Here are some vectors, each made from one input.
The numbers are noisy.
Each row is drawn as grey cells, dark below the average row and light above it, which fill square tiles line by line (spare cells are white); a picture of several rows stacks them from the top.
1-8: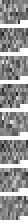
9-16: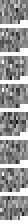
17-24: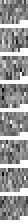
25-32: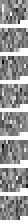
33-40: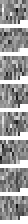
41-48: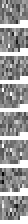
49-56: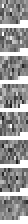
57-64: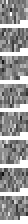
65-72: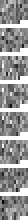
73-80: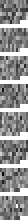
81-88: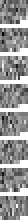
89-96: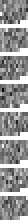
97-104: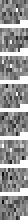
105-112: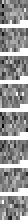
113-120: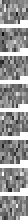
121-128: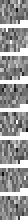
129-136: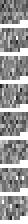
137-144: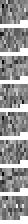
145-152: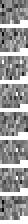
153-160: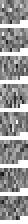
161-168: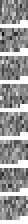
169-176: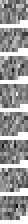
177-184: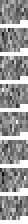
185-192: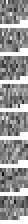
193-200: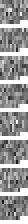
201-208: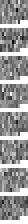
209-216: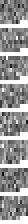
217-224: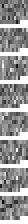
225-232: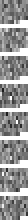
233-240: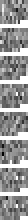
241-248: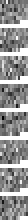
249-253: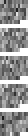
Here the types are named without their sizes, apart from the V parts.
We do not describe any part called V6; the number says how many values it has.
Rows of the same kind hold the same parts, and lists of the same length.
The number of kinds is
2.
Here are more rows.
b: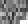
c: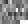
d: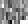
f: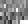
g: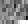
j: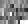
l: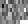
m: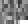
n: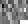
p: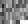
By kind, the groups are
b, d, f, j, l, m, n
c, g, p

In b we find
a node of a tree and a value of V6.
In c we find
a point on a line and a value of V6.
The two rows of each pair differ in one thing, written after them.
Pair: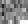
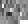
the value of V6
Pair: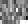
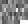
the place on the line
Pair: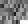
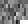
the place on the line
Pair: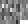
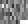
the place on the line
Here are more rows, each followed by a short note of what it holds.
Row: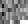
a point on a line and a value of V6
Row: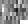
a node of a tree and a value of V6
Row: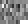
a point on a line and a value of V6
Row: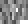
a point on a line and a value of V6
